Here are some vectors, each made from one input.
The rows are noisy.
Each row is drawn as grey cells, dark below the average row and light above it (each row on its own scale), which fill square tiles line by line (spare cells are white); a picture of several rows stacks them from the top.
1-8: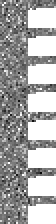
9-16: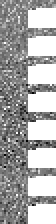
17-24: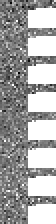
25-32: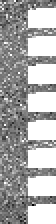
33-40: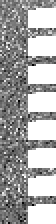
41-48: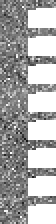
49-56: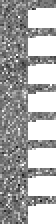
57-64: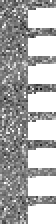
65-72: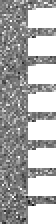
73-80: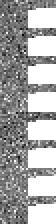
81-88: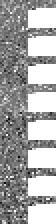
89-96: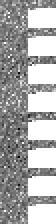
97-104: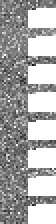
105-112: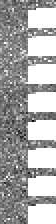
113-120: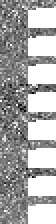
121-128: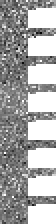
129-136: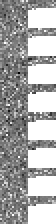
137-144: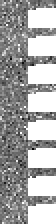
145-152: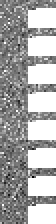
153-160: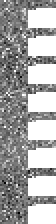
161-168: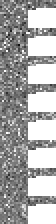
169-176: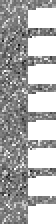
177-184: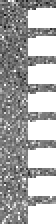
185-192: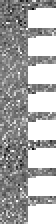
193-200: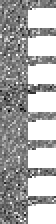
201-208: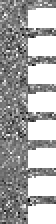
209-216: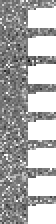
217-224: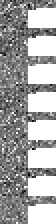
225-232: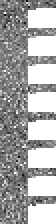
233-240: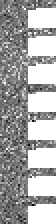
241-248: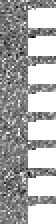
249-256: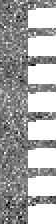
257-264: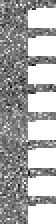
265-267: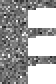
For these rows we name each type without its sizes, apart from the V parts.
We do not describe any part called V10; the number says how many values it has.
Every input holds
a true/false value, together with either a point on a line, or a value of V10.
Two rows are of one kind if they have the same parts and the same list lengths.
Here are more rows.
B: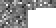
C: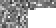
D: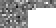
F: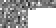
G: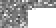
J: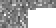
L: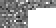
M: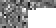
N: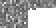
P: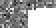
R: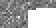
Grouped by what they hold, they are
B, D, L
C, F, G, J, M, N, P, R

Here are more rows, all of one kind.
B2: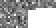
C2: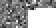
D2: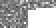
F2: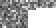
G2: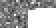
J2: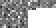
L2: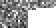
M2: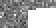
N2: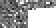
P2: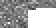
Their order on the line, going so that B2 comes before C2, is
M2, B2, L2, P2, G2, C2, F2, J2, N2, D2.
